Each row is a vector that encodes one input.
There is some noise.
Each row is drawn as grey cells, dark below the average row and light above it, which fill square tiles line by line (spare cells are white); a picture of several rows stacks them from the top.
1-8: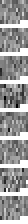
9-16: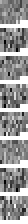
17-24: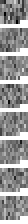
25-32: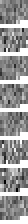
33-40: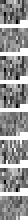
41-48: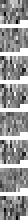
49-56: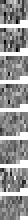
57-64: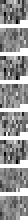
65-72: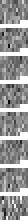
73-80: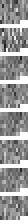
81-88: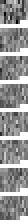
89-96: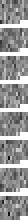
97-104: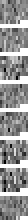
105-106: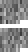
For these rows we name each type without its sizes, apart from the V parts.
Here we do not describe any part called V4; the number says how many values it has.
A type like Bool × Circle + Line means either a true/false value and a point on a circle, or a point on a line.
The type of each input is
Circle + Line × (Line + V4).
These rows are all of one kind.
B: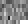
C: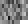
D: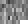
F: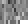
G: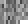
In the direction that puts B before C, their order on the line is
B, F, D, G, C.
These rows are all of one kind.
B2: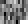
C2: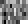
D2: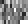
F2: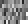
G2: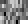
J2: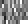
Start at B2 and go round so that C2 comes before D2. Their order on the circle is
B2, C2, D2, J2, F2, G2.
